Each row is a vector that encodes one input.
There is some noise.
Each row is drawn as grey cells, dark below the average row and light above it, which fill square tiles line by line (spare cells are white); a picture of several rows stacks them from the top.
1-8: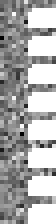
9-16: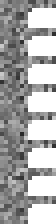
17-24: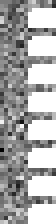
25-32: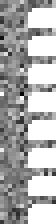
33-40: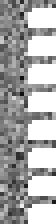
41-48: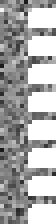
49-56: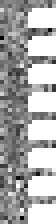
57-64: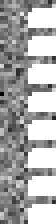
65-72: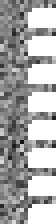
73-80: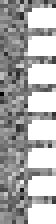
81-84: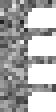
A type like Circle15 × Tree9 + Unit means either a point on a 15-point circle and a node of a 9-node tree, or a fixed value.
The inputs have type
Bool × Bool × Bool + Line4 × (Tree9 + Unit).
